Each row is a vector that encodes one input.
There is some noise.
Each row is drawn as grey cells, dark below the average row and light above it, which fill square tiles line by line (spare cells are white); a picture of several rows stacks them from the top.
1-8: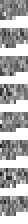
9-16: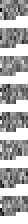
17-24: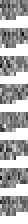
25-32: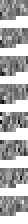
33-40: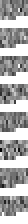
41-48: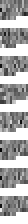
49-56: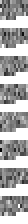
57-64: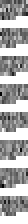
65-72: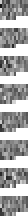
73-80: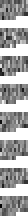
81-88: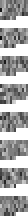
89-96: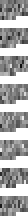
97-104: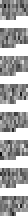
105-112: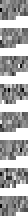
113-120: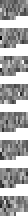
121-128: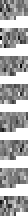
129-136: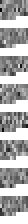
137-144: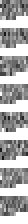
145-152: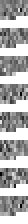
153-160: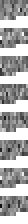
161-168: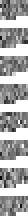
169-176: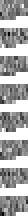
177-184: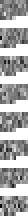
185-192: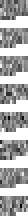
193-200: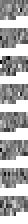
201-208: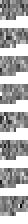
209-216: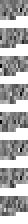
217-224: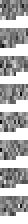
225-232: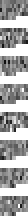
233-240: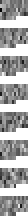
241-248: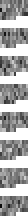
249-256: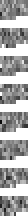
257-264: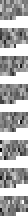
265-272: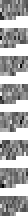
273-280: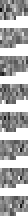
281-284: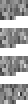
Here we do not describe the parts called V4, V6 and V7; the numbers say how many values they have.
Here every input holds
either a point on an 11-point circle, or a point on a 5-point line and a value of V6, or a true/false value and a value of V7, or a value of V4.
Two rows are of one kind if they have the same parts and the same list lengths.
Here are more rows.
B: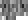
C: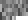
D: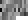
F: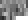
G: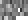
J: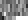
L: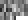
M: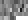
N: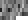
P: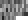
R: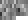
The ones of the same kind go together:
B, G, M
C, F, J, R
D, N, P
L

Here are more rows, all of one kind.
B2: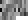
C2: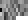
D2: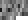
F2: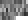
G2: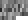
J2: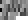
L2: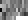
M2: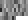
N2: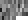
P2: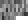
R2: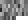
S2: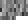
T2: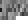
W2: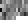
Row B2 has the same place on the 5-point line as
F2, L2, P2 and W2.
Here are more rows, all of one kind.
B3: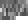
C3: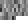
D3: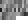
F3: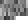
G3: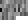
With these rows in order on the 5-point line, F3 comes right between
B3 and C3.
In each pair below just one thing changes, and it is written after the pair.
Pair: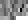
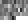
the value of V7
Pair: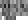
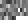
the true/false value
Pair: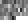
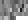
the value of V7
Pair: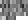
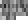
the value of V7
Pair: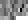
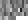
the value of V7
